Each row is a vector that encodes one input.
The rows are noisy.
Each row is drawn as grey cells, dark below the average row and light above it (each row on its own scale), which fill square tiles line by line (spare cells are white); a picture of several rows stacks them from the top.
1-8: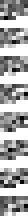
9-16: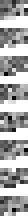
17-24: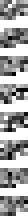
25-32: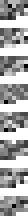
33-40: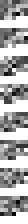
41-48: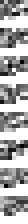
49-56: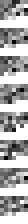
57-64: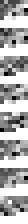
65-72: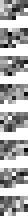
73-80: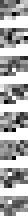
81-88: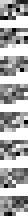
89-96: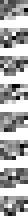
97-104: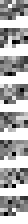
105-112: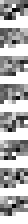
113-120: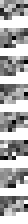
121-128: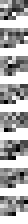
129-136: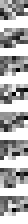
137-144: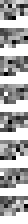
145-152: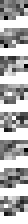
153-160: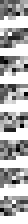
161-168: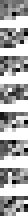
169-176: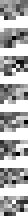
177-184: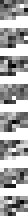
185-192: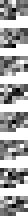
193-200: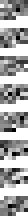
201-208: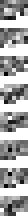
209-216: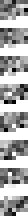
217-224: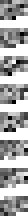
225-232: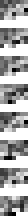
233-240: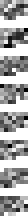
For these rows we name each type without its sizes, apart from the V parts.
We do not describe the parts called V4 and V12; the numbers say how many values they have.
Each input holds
either a point on a circle and a value of V12, or a true/false value and a value of V4.
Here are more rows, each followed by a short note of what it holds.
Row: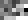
a true/false value and a value of V4
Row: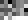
a true/false value and a value of V4
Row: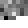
a point on a circle and a value of V12
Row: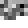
a point on a circle and a value of V12
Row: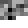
a point on a circle and a value of V12
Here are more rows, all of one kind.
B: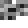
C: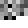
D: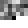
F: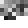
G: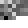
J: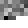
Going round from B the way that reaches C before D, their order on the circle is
B, J, F, G, C, D.
